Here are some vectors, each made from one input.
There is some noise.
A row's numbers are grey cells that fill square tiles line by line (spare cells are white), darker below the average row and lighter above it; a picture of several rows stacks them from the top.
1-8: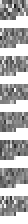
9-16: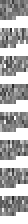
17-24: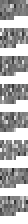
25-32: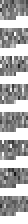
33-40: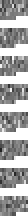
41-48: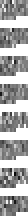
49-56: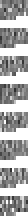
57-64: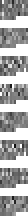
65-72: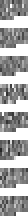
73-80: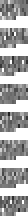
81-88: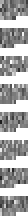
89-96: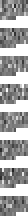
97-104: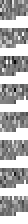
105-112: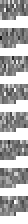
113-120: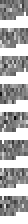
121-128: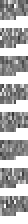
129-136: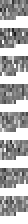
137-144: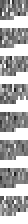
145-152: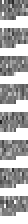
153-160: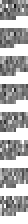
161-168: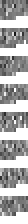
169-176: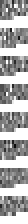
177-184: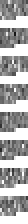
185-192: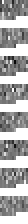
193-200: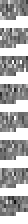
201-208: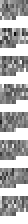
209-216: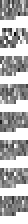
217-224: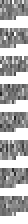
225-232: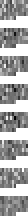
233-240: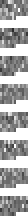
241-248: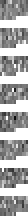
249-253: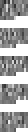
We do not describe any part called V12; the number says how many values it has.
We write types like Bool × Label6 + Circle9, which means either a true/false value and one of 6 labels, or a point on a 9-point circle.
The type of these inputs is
Line10 × (Line10 + V12).
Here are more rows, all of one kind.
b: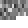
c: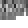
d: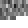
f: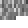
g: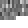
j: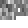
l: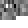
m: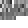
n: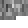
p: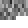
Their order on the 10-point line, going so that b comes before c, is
l, g, d, p, b, c, f, n, j, m.
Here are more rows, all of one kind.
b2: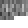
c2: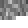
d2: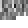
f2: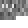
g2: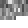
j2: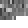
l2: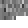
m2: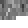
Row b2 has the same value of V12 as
c2 and m2.
